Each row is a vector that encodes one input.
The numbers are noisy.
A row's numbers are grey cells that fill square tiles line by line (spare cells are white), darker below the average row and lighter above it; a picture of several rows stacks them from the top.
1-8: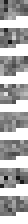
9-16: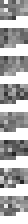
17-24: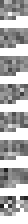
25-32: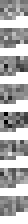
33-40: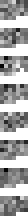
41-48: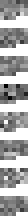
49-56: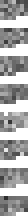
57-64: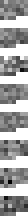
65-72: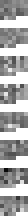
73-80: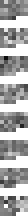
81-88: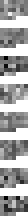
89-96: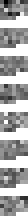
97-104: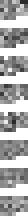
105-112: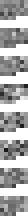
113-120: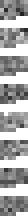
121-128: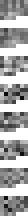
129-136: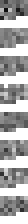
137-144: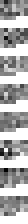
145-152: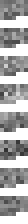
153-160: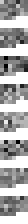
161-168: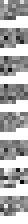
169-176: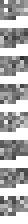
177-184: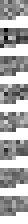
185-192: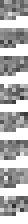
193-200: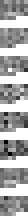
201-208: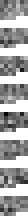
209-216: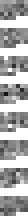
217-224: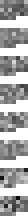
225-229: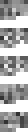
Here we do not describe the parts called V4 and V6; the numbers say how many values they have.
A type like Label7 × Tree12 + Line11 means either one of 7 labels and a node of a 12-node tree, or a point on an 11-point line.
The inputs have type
(Bool × Line8 + Line5) × V4 + V6.
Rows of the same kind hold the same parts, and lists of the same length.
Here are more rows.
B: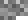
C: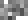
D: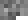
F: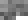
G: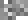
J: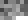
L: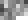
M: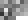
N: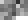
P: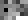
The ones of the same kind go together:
B, D, M, P
C, F, G, J
L, N

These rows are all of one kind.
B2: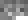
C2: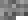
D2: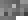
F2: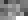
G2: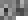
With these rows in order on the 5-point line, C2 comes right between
D2 and G2.
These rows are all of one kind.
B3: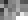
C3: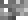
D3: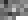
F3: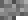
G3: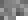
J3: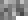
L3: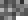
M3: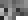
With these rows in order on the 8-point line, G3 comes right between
B3 and C3.
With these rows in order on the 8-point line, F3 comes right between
D3 and J3.
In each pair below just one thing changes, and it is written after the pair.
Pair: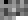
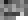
the value of V4
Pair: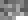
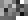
the value of V4
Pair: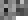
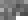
the value of V4
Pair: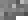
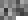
the value of V4
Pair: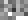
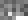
the place on the 5-point line
